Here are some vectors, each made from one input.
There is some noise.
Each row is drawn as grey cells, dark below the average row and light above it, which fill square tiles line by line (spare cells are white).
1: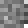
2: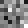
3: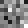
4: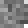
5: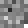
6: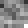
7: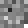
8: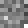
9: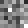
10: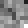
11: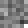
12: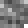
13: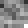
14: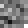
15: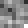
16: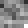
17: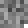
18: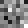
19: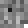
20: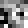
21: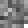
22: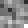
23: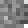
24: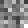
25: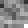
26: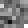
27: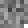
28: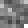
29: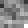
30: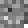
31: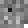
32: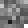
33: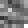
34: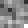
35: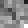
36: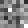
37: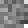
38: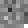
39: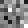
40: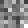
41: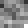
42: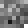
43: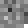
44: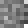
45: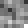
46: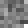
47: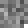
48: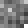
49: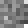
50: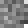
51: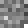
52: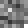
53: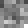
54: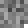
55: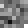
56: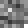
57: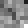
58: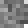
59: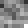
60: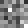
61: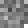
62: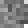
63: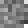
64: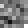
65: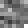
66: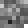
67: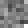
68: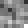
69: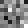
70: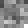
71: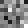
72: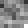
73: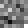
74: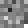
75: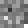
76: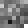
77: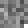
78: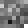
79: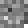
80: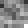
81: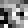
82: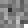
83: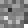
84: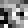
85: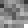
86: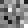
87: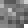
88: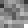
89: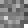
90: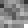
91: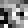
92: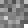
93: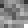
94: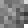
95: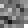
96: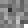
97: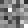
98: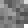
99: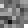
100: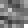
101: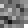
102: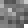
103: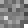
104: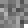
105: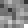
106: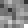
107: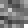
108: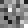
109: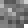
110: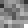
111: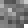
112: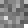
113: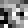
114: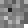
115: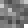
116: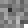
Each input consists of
a list of up to two points on a 7-point line.
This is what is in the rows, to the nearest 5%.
All of them are lists of up to two points on a 7-point line: about 5% are empty, 35% hold one and 60% two.
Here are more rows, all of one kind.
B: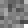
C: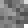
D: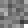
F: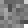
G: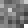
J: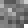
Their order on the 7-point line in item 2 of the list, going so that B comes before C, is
D, B, F, C, J, G.
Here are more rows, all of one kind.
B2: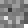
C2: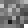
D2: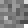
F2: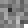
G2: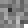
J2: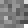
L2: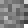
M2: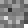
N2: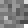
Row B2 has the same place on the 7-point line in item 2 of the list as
D2, J2 and N2.
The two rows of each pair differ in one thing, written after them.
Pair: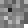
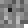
the place on the 7-point line in item 2 of the list
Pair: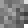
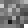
the place on the 7-point line in item 1 of the list
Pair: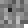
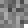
the place on the 7-point line in item 1 of the list
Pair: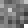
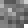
the place on the 7-point line in item 2 of the list
